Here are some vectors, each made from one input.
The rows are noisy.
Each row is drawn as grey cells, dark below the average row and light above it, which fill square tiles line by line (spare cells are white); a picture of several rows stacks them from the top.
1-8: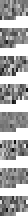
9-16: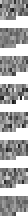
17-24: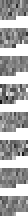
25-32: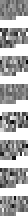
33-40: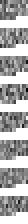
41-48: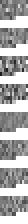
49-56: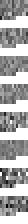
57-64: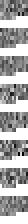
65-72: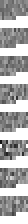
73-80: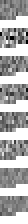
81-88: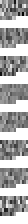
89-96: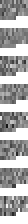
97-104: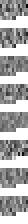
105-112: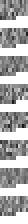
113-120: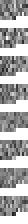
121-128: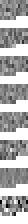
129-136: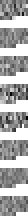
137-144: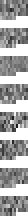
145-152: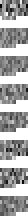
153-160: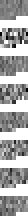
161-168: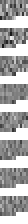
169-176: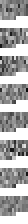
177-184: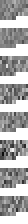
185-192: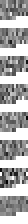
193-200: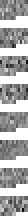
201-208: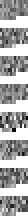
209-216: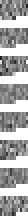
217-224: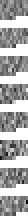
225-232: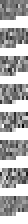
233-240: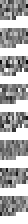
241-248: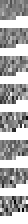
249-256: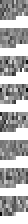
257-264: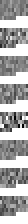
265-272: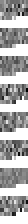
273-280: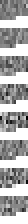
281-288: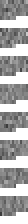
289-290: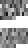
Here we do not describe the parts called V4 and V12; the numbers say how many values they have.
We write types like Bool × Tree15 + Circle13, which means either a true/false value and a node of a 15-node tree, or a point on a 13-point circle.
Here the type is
(Label9 + Tree11) × (Tree9 + Unit) × V4 × V12.
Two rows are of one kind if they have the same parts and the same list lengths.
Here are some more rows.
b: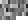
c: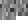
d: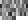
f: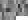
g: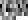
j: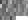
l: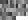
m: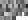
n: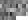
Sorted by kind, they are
b, n
c, d
f, g
j, l, m

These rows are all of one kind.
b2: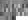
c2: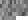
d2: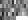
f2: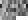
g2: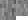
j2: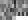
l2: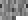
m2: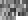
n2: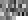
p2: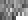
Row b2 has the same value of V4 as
d2, f2, m2 and p2.
